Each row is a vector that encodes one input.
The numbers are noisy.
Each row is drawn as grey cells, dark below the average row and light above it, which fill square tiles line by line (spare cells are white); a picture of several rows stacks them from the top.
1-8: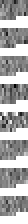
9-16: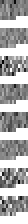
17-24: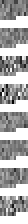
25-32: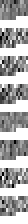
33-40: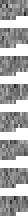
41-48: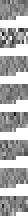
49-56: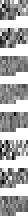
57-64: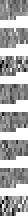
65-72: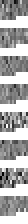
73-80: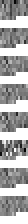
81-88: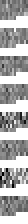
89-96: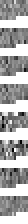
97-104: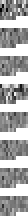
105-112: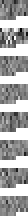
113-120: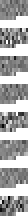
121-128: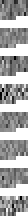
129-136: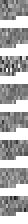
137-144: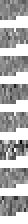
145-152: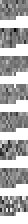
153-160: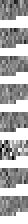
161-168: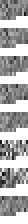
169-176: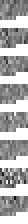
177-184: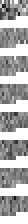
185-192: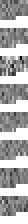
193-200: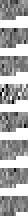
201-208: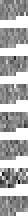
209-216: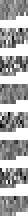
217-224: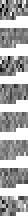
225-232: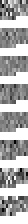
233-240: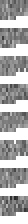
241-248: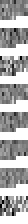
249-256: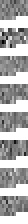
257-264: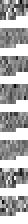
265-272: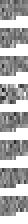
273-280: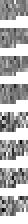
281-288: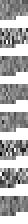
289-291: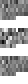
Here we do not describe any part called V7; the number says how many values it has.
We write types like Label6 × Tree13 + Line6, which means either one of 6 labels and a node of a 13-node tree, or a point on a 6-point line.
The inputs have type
(Bool × Bool × Bool × Bool + Unit) × Line6 + Circle5 × (Circle5 + V7).
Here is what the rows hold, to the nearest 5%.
About 25% of them hold a point on a 5-point circle, together with either a point on a 5-point circle, or a value of V7. The rest hold a point on a 6-point line, together with either a fixed value, or four true/false values.
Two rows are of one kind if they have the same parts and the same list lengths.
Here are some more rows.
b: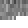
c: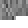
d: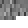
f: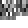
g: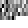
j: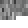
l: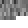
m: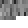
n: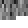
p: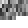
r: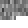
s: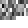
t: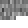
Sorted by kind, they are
b, c, d, l, m, n
f, p
g, s
j, r, t

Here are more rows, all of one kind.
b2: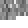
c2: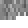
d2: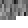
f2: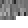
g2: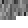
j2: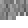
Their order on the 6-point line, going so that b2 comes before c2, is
b2, c2, g2, j2, d2, f2.
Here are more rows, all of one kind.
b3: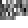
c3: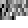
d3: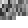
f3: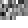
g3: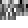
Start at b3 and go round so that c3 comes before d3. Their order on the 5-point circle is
b3, c3, d3, f3, g3.
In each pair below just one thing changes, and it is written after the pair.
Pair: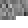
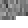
the place on the 6-point line
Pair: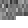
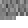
one of the four true/false values
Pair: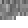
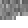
the place on the 6-point line
